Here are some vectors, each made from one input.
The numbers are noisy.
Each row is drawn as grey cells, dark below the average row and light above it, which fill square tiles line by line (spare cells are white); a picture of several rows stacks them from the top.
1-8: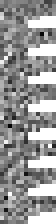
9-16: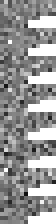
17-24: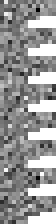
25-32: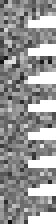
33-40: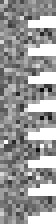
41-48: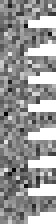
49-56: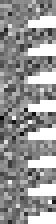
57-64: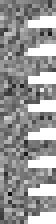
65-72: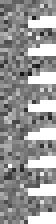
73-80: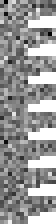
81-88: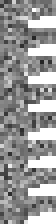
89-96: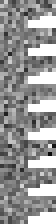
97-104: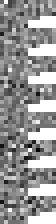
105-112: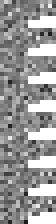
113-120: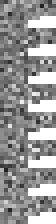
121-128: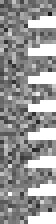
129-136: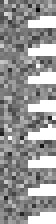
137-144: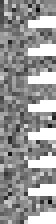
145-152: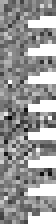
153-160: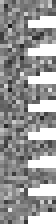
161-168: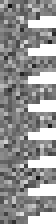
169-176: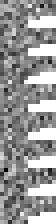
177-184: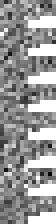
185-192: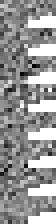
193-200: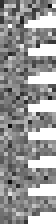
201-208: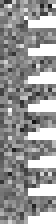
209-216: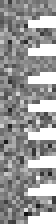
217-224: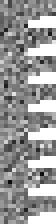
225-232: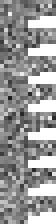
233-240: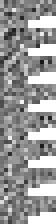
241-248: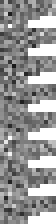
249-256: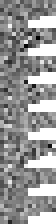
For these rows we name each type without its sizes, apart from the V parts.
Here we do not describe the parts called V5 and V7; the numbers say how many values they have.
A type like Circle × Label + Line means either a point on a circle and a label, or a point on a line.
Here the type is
(Circle + V7) × (Line + V5).
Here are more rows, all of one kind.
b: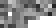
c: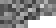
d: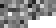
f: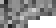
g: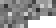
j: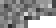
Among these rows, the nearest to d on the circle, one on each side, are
c and g.
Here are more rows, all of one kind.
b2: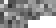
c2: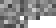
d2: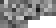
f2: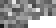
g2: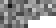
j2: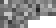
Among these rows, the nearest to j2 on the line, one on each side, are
d2 and g2.
